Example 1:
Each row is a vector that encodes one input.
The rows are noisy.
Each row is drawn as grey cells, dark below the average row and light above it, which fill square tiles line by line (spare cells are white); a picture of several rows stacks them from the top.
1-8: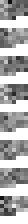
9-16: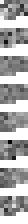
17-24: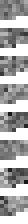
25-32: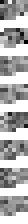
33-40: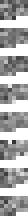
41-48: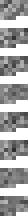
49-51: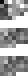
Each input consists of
a point on a 9-point line.
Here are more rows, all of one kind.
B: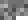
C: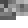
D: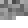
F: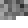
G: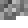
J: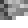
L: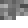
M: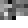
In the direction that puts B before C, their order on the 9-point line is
M, B, L, F, D, C, J, G.
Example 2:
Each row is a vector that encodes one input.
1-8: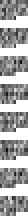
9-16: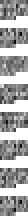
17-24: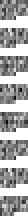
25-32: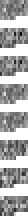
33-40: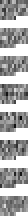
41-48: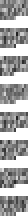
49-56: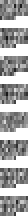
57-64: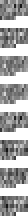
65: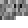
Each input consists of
a point on a 13-point line.
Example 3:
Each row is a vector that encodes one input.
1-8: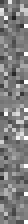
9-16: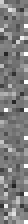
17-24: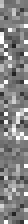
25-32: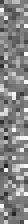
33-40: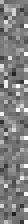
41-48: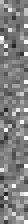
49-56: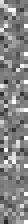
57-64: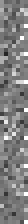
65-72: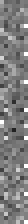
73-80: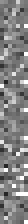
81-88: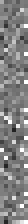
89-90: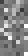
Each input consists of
a point on a 5-point line.
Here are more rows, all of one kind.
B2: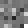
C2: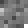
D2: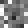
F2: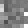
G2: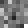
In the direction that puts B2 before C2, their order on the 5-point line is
F2, B2, C2, G2, D2.
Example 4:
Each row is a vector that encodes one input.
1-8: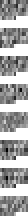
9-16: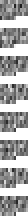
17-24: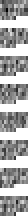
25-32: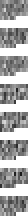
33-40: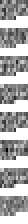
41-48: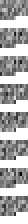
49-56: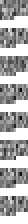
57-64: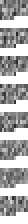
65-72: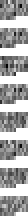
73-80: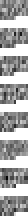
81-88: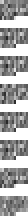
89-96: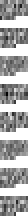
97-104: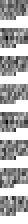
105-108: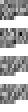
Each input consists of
a point on a 13-point line.
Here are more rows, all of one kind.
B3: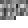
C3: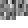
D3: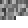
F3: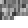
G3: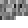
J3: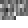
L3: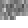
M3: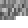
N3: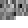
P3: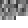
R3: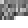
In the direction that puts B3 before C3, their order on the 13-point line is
J3, B3, D3, P3, L3, M3, F3, R3, G3, N3, C3.
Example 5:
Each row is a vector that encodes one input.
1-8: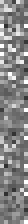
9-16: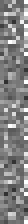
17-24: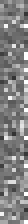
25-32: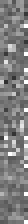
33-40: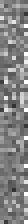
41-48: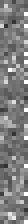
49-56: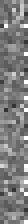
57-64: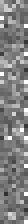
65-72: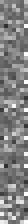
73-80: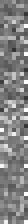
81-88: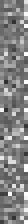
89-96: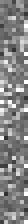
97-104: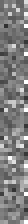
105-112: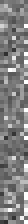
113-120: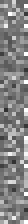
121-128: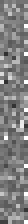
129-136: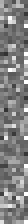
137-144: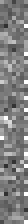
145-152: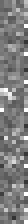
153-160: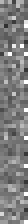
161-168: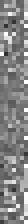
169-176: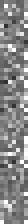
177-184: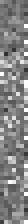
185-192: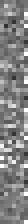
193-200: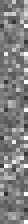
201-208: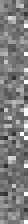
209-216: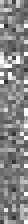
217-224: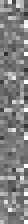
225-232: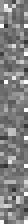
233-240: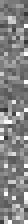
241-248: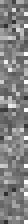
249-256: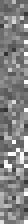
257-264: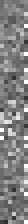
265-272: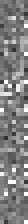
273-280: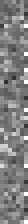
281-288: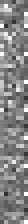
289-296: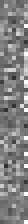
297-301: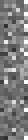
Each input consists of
a point on a 7-point line.
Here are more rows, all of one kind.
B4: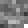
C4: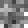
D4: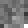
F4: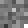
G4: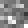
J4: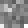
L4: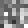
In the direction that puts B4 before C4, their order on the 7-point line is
G4, B4, D4, F4, J4, C4, L4.
